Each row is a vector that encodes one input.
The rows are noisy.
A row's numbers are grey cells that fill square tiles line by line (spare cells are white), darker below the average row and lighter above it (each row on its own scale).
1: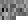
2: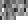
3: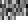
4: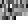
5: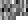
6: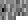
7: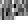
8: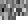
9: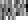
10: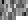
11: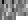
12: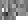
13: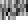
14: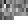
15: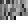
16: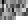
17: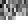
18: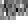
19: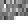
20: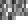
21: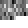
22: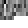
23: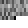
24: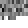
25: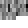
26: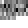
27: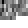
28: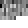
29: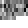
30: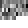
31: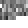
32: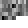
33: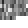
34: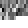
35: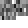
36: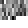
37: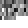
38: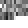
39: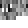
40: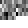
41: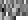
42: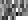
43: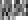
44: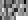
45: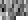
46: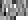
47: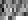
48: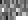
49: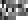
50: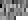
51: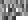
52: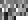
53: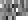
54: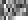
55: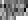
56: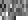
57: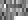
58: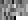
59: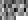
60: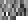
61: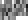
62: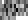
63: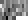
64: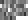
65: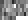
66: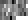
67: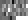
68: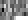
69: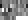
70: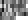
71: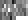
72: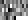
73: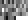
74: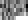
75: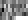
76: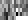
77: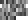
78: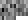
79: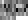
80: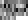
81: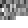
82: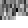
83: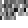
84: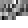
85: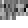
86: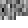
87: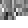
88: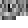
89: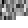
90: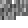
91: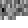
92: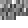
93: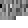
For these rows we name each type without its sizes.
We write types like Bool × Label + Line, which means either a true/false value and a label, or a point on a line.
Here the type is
(Bool × Bool × Bool × Bool + Unit) × Line.
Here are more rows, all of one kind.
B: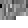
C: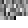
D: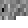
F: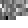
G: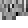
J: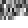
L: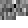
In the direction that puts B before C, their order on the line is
L, D, G, B, C, F, J.
